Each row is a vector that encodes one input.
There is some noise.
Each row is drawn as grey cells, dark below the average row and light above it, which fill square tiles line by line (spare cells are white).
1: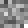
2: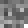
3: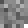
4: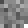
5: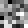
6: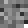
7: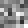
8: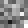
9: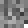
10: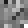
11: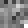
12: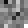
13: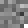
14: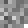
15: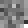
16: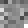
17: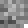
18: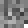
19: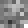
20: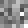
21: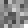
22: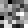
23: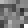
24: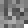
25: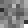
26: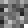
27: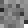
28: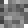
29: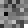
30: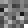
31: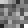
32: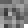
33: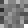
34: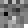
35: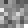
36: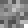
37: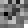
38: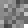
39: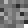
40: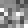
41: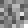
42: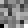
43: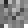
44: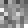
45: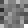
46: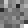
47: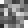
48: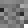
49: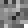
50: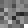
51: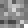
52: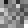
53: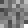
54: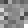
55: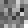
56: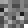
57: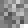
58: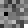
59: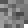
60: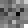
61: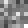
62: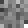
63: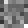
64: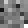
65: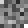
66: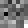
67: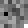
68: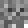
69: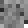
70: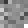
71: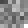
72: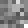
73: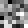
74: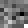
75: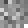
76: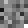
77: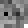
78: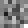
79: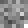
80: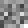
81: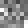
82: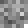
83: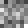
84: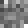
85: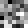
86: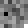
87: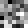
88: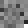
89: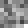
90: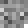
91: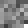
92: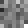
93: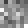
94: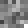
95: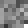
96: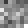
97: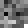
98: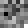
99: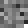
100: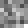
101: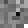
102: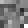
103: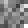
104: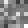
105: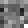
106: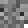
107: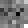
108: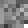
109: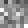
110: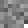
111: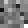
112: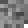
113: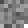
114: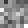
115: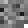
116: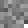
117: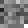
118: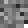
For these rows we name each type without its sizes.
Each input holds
either a fixed value, or a node of each of two trees and three true/false values.
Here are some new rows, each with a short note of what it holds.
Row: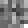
a node of each of two trees and three true/false values
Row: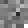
a node of each of two trees and three true/false values
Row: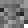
a node of each of two trees and three true/false values
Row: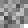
a node of each of two trees and three true/false values
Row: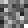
a node of each of two trees and three true/false values
